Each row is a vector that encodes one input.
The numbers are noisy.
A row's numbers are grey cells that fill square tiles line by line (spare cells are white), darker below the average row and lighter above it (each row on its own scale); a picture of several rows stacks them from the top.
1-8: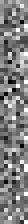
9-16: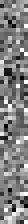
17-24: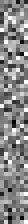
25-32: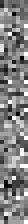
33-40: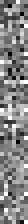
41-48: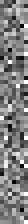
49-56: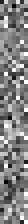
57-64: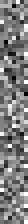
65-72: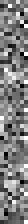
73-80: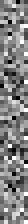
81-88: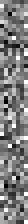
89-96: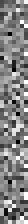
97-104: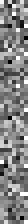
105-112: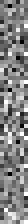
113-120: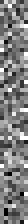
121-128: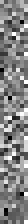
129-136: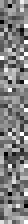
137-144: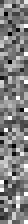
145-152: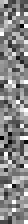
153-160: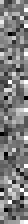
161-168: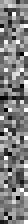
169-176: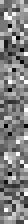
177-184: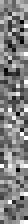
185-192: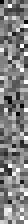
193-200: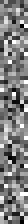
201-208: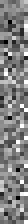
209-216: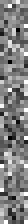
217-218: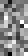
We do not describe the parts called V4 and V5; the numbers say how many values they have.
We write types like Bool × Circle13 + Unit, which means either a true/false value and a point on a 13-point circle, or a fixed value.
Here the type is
Bool × Bool × Bool × Bool × Bool × Line7 × V4 × V5.
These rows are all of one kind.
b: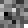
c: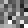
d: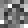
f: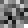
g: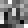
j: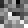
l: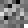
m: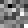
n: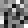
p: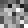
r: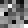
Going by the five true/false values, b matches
d, g and n.
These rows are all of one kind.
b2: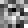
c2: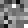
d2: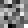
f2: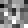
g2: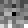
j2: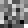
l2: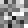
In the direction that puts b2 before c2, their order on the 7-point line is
f2, g2, b2, d2, l2, c2, j2.
